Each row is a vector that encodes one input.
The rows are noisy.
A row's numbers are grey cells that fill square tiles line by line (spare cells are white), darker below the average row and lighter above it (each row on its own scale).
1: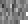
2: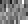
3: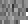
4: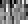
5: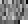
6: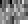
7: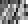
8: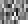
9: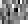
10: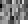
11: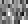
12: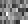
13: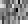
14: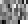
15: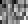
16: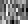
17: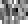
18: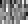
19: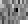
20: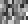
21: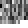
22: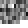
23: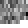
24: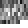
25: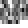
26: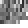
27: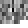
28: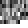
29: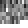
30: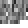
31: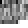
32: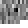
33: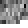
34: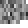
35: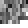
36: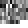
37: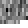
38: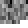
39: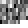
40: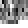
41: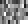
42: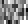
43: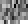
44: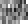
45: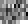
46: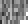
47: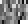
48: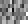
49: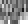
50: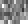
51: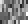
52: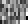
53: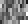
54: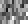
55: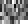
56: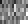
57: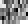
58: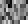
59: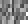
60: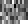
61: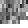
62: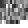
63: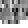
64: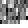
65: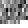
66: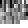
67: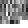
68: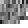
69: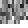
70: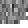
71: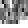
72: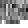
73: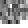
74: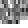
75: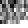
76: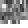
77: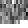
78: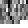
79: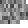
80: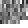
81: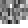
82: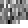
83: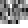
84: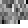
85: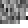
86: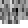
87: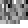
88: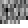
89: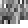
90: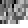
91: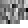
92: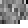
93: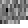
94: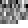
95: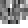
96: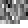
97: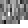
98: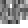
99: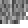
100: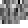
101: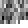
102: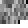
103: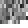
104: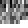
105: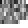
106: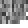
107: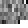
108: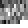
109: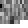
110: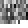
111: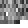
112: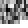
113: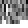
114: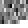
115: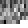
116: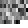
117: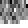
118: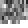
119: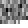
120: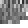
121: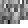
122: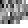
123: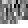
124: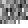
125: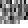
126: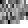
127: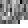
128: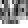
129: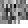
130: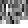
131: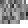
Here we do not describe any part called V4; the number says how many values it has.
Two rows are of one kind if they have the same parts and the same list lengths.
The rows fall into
2 kinds.
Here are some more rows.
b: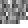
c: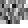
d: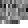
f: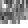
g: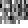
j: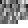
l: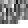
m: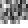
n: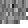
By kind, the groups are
b, c, d, f, n
g, j, l, m

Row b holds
one of 7 labels and a point on a 9-point line.
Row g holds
one of 7 labels, a true/false value and a value of V4.
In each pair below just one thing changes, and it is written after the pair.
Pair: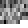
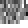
the label
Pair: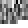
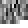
the value of V4
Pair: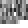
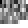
the true/false value
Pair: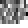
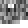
the true/false value
